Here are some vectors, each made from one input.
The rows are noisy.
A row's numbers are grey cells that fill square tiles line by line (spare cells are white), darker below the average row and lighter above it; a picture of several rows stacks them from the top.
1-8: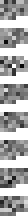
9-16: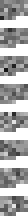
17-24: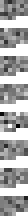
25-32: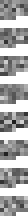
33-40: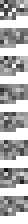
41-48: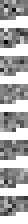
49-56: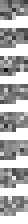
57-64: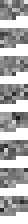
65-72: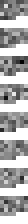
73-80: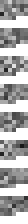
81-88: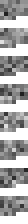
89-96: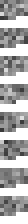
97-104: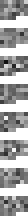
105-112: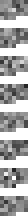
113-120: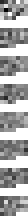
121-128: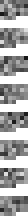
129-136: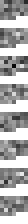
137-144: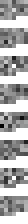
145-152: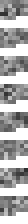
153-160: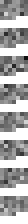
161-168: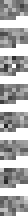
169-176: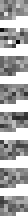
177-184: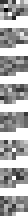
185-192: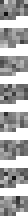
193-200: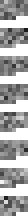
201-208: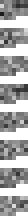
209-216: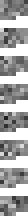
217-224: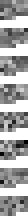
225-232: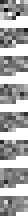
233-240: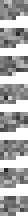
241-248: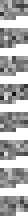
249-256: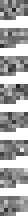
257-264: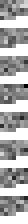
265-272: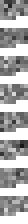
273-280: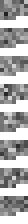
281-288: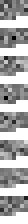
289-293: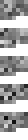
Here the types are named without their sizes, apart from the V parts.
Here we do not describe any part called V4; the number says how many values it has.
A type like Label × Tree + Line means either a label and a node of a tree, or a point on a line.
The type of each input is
List(Bool × V4).
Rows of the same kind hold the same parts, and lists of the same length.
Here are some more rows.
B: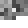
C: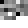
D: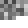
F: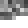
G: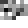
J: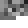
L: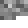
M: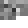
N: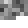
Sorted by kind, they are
B, L, N
C, G
D, F, J, M

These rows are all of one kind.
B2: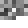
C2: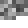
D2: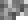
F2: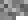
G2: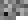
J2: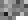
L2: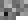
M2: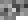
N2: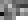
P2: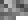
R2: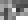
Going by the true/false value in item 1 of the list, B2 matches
C2, M2, N2 and R2.
